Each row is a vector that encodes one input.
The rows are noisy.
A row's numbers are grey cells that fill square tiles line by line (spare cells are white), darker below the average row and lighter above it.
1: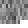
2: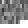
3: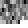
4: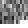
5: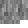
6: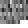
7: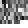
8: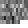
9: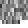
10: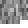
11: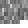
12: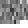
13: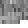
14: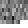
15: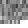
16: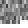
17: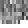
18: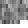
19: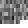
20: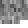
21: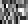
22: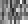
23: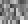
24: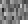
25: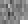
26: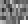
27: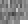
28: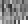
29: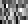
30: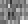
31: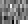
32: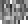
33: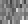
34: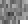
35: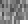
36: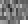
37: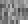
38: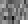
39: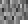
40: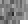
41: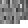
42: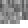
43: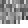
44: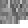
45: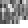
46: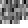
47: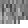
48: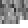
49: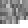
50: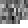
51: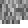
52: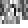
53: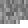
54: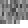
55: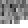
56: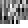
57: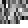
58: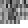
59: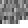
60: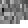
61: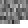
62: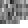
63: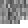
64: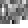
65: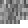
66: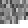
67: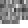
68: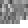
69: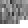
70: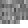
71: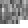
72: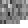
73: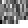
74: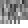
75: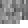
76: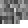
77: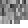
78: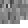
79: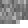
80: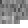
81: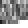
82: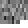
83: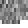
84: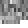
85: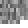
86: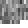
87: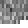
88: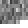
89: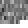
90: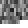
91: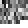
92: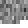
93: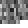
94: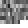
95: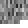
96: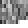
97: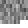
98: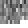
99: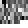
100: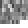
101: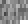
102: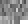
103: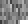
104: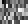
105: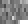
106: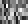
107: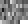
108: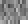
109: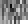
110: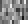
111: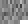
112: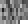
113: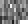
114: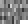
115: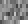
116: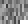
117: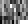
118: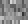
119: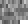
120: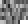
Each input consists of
a list of up to two points on a 12-point line.
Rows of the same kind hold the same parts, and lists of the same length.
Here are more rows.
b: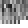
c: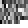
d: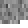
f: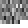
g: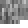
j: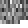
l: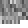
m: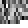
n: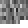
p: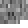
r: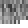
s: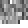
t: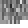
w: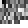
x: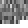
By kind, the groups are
b, d, g, l, p, r, s, t
c, m, w
f, j, n, x

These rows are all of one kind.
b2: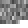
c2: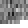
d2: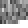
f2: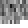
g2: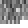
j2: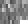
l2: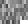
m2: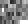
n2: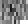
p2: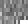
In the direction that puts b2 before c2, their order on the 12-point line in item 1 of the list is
p2, b2, n2, f2, d2, g2, c2, m2, j2, l2.
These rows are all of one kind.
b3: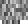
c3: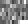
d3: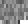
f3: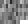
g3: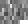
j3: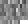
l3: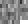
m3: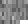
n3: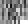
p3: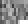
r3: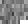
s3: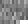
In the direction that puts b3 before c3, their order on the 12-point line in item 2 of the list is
b3, g3, d3, m3, s3, r3, f3, c3, l3, p3, n3, j3.
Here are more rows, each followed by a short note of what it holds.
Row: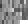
a list of two items
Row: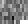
a list of one item
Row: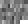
a list of one item
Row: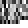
the empty list
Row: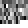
the empty list
